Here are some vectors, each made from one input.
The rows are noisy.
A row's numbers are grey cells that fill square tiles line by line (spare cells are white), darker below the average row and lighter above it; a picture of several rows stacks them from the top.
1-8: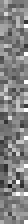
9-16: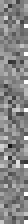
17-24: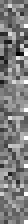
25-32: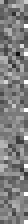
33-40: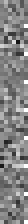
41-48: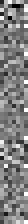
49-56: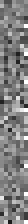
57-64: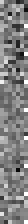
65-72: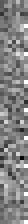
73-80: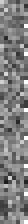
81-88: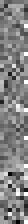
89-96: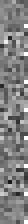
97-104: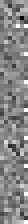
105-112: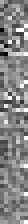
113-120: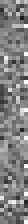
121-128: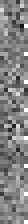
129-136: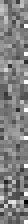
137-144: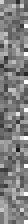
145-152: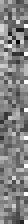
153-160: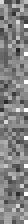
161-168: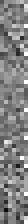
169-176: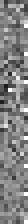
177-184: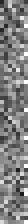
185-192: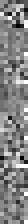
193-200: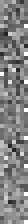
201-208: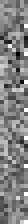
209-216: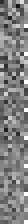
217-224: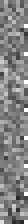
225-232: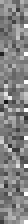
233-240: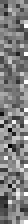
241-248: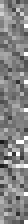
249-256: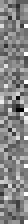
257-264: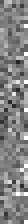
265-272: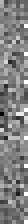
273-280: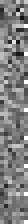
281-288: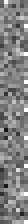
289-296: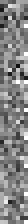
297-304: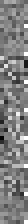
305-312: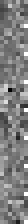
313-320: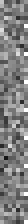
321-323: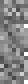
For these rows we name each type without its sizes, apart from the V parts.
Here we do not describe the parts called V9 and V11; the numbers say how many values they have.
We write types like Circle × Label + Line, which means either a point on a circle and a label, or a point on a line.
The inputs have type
Bool × V11 + Line × (Line + V9).
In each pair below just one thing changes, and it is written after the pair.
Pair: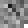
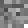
the true/false value
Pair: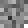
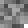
the value of V11
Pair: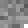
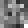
the value of V11
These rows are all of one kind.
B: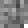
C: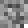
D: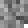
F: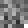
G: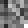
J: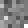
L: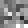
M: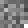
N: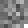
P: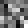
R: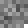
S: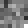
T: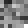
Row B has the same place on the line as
C and N.
